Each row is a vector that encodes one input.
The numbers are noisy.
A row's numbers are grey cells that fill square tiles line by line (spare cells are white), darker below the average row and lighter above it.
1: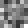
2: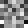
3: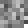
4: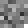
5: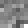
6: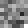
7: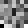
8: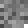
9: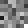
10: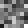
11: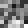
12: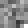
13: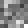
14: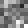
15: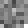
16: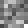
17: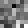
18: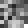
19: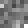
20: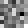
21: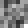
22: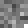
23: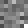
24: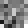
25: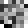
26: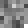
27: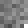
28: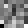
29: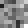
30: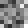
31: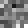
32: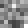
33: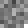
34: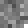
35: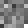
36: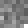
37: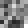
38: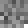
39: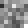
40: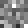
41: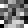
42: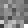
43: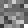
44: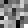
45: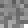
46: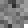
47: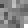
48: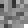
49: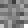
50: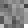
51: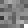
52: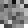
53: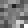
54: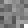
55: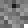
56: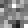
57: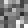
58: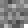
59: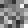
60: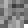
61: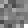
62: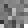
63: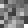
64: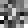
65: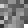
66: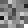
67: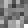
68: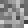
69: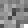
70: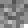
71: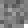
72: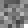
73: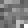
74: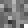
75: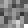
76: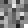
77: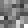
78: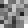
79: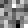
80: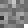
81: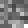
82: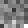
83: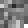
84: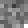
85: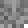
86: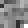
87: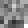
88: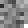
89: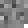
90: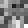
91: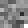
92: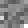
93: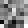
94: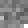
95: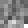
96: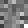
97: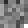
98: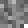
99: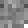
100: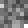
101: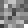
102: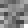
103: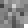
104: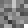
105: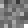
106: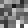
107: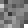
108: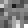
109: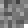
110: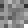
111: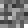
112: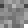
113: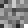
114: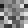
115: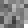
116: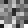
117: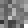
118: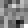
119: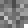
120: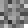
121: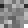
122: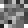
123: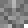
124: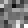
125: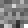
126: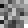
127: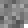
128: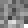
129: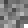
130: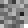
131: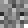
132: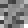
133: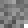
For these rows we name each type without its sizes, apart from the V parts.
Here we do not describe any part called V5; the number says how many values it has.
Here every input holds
a list of items, each a true/false value and a value of V5.
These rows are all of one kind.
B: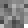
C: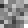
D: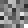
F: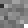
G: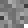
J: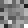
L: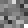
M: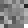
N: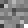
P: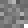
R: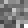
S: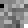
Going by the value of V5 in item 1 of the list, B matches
G, J and M.
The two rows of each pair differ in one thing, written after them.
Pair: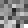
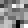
the true/false value in item 2 of the list
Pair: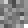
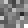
the value of V5 in item 1 of the list
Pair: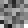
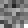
the true/false value in item 2 of the list
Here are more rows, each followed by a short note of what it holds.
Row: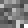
a list of one item
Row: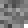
a list of two items
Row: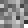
the empty list
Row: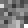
a list of two items
